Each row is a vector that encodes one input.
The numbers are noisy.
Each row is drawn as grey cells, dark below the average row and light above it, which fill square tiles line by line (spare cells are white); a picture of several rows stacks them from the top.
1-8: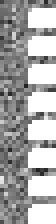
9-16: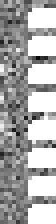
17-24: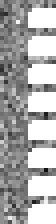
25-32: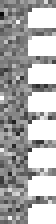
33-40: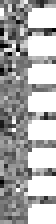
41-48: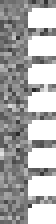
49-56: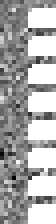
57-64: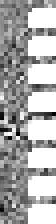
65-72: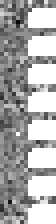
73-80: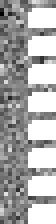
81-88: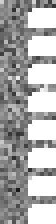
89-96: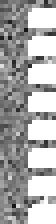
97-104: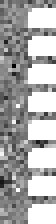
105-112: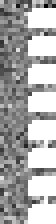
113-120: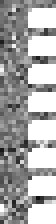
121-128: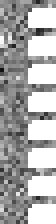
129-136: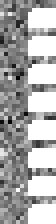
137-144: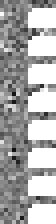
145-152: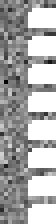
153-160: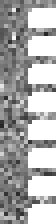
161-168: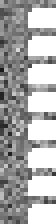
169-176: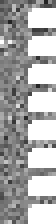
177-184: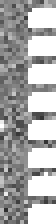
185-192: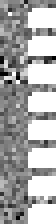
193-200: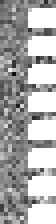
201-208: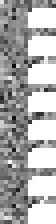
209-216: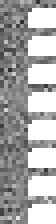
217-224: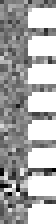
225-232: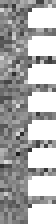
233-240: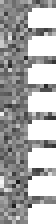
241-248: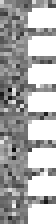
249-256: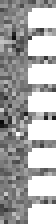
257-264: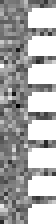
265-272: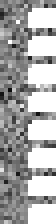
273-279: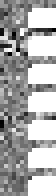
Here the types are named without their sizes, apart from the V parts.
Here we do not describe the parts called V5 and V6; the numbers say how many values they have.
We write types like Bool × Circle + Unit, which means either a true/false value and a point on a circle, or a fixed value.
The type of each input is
Bool × Label × Tree × V5 × V6 + Unit.
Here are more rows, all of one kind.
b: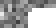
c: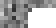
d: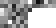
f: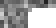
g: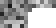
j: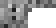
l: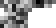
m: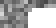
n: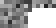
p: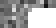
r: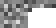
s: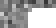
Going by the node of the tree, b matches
c and d.
